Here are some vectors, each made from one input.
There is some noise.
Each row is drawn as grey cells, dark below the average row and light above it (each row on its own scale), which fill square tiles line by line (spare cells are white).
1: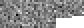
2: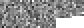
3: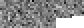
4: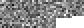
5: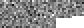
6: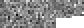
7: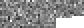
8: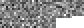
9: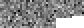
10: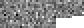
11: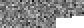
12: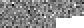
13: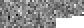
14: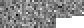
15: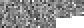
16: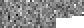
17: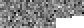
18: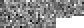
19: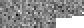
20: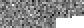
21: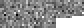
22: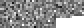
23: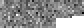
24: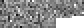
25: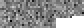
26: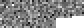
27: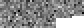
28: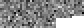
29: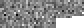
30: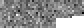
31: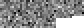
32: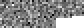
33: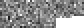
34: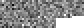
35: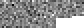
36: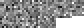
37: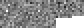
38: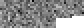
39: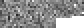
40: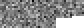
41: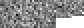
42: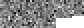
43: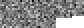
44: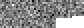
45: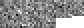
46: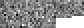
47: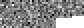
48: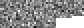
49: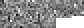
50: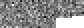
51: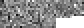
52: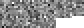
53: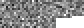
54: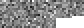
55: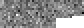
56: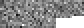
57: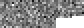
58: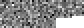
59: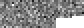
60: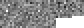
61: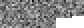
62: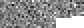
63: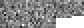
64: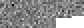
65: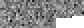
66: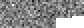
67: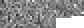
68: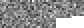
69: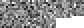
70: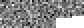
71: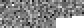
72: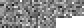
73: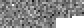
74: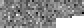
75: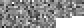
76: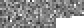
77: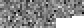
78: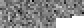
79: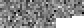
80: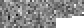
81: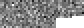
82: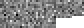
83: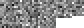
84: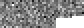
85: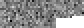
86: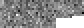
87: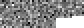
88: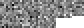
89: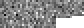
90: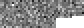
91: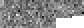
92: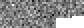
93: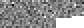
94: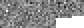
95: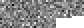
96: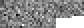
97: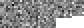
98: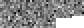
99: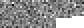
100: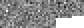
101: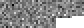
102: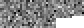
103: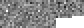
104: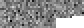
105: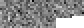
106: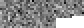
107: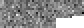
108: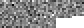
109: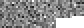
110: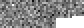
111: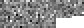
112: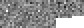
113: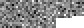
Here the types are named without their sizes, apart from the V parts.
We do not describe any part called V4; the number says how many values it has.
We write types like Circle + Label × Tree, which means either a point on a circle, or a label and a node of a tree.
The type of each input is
List(Bool × V4).
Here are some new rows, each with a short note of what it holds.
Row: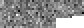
a list of one item
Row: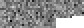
a list of one item
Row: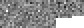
the empty list
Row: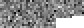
a list of one item
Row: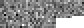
a list of two items
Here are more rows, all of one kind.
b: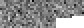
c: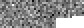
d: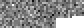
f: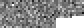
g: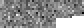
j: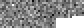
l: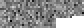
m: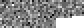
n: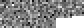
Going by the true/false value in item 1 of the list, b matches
g and l.
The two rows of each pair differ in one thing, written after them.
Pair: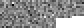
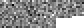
the value of V4 in item 2 of the list
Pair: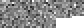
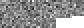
the value of V4 in item 2 of the list
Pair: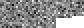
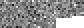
the true/false value in item 2 of the list
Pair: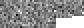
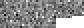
the value of V4 in item 1 of the list
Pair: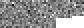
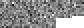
the value of V4 in item 2 of the list
